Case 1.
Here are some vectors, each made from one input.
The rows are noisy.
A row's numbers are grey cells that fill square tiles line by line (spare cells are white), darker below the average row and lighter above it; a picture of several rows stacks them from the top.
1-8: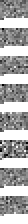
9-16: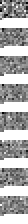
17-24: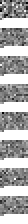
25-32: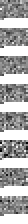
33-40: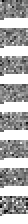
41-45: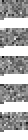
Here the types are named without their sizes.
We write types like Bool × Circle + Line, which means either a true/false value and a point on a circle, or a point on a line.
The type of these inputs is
List(Line).
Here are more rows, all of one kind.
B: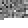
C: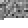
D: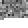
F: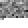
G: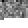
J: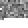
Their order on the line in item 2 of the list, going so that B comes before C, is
J, F, D, B, G, C.
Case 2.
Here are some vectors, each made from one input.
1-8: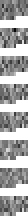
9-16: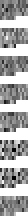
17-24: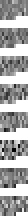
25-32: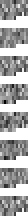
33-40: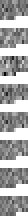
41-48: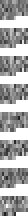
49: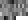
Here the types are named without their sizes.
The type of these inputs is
List(Line).
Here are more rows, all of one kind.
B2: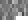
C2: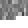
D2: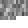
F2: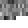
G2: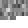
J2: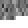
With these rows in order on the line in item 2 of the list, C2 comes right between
B2 and D2.
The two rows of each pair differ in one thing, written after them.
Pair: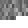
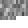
the place on the line in item 2 of the list
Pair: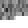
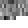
the place on the line in item 1 of the list
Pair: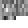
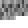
the place on the line in item 1 of the list
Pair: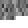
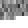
the place on the line in item 2 of the list
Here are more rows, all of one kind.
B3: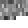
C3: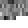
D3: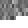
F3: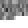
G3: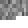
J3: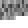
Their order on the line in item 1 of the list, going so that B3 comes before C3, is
J3, F3, D3, G3, B3, C3.
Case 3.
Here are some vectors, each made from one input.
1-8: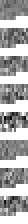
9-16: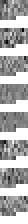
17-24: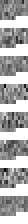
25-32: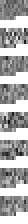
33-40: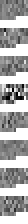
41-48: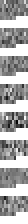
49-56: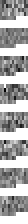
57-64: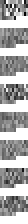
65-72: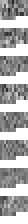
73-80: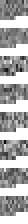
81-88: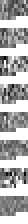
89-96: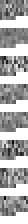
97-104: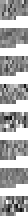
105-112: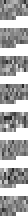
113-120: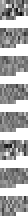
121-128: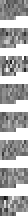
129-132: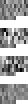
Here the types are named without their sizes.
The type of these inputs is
Bool × Bool × Bool × Bool + Line × Line + Unit.
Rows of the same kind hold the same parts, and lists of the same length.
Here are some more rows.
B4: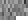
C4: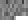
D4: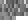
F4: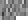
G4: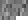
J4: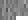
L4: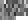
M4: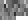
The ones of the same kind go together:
B4, F4
C4, D4, J4, L4, M4
G4

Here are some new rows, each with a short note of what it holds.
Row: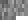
four true/false values
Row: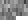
a point on each of two lines
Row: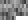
a point on each of two lines
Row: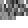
four true/false values
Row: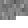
four true/false values
